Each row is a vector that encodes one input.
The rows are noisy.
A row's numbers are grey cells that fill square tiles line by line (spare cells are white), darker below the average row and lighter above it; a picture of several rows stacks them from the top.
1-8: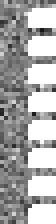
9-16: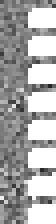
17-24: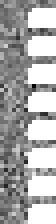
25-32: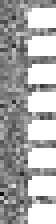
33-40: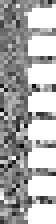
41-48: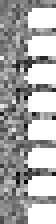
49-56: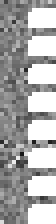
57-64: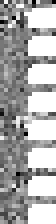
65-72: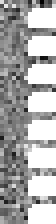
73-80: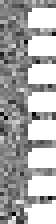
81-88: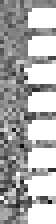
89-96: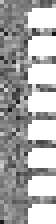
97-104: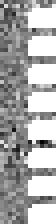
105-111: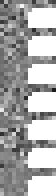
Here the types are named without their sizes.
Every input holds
a node of a tree and four true/false values, together with either a fixed value, or a node of a tree.
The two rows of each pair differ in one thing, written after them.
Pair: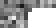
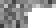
one of the four true/false values
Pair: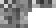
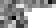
one of the four true/false values
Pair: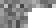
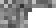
the node of the tree
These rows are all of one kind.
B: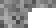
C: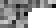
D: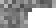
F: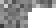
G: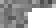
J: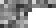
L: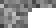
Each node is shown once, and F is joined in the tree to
B, G and J.
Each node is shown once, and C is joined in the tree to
B.
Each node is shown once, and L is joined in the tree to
J.
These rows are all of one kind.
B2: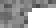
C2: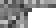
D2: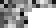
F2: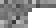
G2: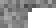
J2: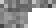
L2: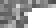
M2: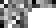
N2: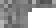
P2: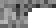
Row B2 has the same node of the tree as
C2, F2 and L2.
